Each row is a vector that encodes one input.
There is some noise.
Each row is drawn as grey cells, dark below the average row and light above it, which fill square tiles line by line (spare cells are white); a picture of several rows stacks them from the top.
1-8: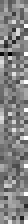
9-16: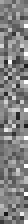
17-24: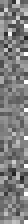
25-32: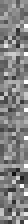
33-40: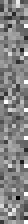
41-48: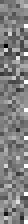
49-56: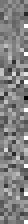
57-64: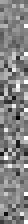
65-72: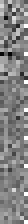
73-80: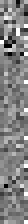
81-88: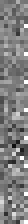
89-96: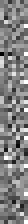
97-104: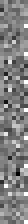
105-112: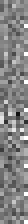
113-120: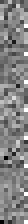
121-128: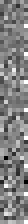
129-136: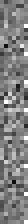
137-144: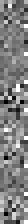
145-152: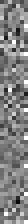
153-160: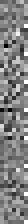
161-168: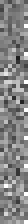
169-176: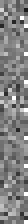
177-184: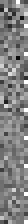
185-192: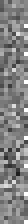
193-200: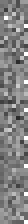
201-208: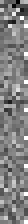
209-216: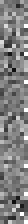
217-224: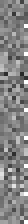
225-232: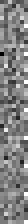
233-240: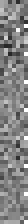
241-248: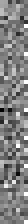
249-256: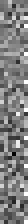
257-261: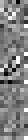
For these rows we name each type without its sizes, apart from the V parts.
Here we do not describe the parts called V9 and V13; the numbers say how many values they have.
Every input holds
either a label, or a true/false value, a value of V9 and a value of V13.
